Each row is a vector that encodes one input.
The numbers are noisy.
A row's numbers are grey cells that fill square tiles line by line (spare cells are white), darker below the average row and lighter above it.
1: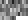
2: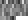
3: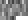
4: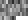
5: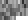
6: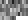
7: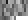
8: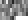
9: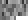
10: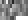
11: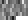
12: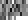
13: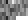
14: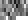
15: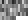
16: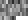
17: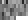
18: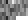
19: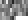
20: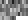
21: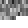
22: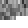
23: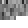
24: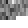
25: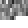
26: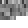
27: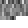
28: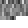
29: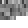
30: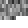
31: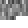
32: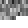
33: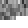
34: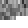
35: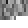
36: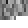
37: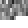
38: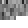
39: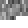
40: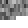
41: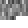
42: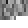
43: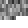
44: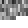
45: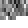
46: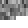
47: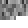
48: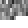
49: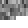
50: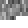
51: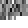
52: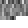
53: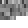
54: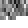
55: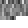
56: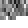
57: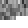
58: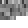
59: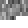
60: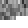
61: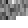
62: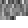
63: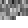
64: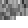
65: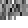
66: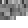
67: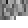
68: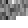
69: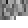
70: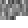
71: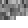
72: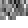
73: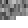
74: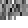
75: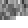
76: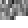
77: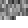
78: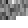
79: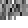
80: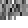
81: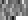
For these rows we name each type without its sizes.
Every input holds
a true/false value, together with either a fixed value, or a node of a tree.
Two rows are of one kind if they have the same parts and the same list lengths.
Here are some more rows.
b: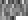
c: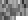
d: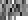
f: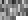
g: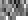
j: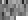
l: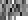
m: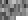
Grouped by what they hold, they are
b, c, f, j, m
d, g, l

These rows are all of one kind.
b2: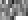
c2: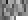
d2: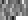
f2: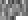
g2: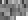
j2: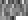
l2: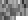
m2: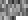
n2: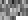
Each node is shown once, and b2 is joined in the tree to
l2.
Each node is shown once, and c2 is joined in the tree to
n2.
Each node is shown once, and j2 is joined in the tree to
d2 and f2.
